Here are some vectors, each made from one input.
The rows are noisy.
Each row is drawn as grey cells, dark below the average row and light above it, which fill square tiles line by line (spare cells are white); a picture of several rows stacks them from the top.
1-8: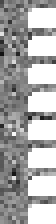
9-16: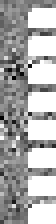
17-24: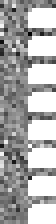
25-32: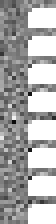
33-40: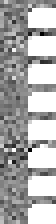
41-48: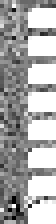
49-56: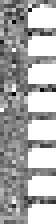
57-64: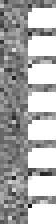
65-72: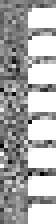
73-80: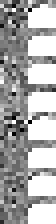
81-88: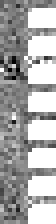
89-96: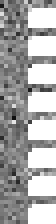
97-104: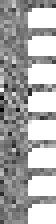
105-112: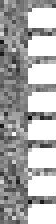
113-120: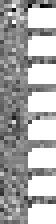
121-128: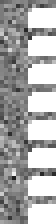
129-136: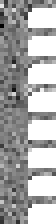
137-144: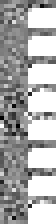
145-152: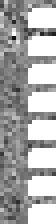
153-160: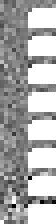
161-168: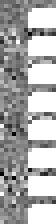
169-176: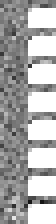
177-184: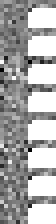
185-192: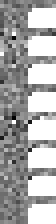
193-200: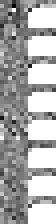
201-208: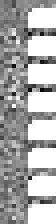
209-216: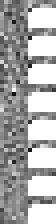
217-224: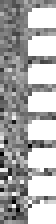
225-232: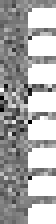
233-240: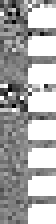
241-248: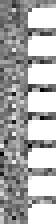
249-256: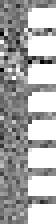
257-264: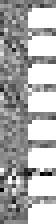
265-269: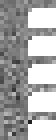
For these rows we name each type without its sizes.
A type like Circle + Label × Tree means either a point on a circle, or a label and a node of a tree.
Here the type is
List(Bool × Line).
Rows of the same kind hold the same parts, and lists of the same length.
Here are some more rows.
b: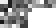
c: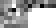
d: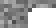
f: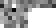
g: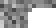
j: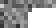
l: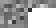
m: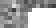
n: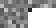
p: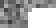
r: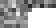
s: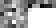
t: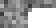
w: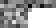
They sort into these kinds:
b
c, d, f, g, l, m, n, r
j, p, s, t, w

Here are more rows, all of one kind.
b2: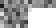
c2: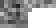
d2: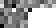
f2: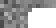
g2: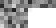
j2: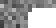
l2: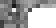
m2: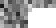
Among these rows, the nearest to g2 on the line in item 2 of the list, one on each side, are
d2 and f2.
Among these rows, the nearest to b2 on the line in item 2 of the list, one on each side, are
d2 and j2.
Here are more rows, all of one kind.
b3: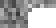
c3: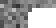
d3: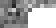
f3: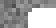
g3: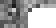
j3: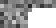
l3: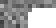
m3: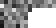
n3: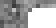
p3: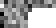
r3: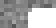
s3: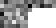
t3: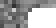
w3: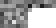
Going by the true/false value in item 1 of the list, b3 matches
d3, f3, p3 and r3.
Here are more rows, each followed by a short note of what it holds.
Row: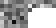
a list of one item
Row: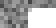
a list of two items
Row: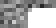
a list of two items
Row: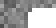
a list of two items
